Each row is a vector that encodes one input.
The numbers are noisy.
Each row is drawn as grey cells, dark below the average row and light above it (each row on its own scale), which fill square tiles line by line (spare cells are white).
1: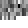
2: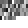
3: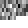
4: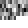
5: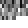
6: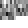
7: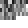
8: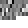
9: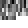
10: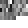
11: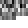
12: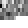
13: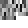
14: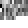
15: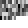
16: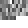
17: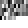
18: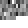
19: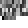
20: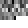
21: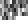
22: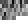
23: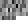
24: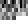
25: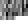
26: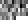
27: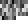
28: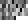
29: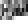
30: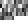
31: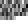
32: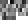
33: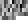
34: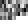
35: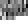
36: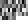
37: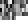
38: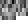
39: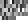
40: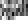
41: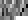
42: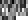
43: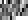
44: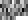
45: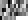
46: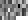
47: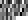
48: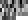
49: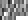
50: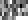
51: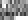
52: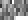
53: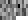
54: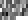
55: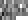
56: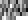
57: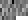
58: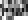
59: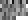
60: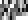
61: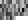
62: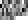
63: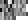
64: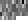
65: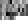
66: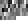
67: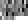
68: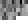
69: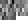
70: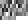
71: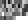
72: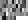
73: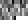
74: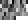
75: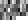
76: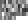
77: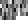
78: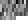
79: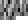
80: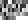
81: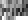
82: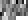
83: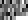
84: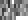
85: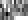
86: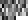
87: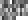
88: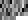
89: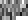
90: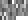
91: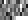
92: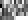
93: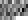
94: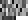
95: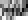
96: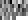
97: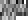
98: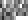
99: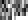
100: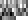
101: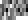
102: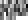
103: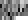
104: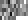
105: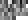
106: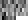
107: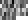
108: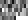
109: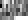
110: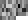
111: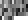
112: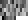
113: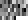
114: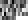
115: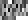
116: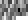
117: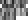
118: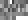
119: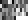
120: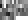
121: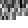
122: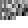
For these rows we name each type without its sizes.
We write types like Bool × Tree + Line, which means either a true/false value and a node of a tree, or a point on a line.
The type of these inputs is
Bool × (Circle + Unit) + Tree.
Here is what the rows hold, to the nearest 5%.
About 60% of them hold a node of a tree. The rest hold a true/false value, together with either a point on a circle, or a fixed value.
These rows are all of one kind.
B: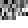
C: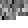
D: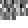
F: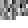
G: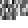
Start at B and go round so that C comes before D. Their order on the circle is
B, C, D, G, F.
